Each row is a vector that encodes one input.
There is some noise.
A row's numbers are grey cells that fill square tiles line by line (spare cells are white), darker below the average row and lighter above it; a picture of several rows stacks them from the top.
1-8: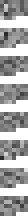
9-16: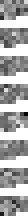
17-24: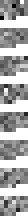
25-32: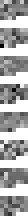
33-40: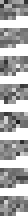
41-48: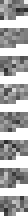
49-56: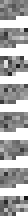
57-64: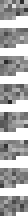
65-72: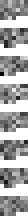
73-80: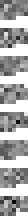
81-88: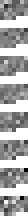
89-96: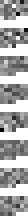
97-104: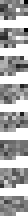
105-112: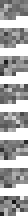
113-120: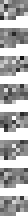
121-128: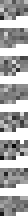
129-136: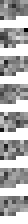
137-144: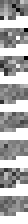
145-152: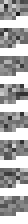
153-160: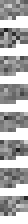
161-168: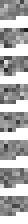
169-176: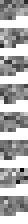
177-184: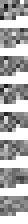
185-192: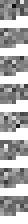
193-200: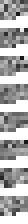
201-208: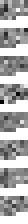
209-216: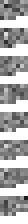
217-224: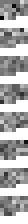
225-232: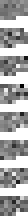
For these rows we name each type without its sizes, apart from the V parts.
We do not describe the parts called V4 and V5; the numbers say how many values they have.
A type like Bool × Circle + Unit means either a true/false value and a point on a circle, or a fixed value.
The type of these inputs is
(Bool × V5 + Tree) × (Line + V4).
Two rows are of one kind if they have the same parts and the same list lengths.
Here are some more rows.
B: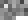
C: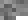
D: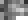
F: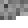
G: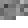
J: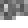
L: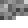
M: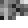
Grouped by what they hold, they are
B, L
C, G
D, F
J, M

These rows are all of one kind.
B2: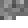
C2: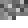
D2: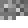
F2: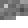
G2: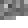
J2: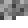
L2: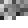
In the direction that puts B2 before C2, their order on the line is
J2, F2, G2, B2, L2, C2, D2.
